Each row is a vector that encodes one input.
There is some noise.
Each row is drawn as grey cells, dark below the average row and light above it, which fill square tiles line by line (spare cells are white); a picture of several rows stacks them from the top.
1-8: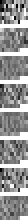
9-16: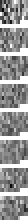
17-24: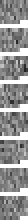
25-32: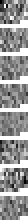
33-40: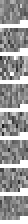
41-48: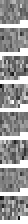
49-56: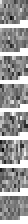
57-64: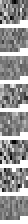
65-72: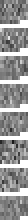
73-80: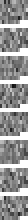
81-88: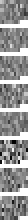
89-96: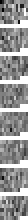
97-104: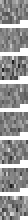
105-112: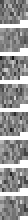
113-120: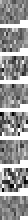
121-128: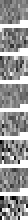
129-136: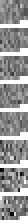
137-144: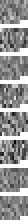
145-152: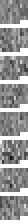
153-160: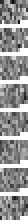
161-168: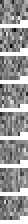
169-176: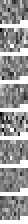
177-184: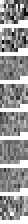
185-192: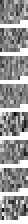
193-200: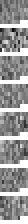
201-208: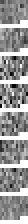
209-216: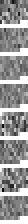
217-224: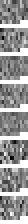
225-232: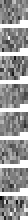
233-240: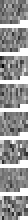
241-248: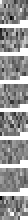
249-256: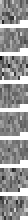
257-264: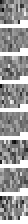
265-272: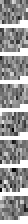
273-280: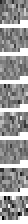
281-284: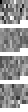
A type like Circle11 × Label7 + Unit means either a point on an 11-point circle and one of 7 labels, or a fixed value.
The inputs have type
(Label6 + Line7) × Line7 + Line6 + Line9.
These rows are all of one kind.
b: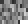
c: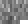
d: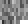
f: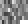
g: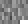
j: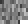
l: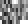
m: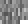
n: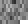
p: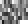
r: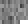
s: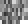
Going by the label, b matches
d and r.
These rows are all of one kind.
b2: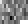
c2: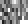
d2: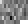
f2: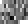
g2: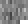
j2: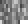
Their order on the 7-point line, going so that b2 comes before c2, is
b2, f2, g2, j2, d2, c2.
